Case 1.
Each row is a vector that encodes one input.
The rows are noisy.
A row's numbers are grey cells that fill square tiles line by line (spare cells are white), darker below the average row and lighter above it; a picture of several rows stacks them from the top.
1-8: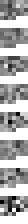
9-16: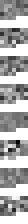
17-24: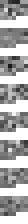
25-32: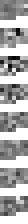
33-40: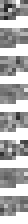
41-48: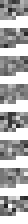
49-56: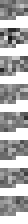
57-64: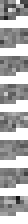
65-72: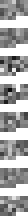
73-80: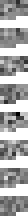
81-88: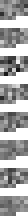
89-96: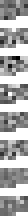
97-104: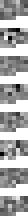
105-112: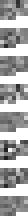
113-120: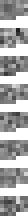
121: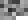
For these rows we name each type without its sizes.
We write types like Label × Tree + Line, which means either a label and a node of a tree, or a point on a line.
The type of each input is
Line × Line.
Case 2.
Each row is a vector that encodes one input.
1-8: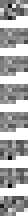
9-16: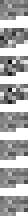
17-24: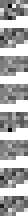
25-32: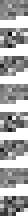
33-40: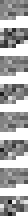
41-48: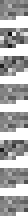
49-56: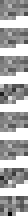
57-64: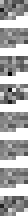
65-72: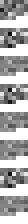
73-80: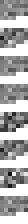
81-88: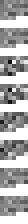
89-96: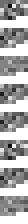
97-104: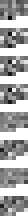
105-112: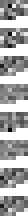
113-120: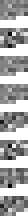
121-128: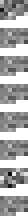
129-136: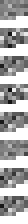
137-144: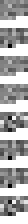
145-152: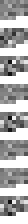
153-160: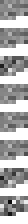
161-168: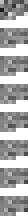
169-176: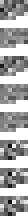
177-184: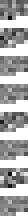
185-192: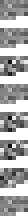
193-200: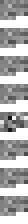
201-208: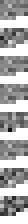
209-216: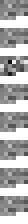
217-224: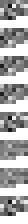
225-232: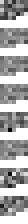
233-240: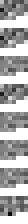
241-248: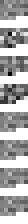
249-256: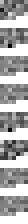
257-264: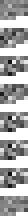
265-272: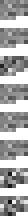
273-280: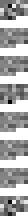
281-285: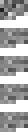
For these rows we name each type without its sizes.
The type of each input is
Circle.
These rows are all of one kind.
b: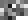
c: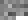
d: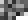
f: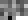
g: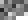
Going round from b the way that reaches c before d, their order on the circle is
b, f, c, g, d.
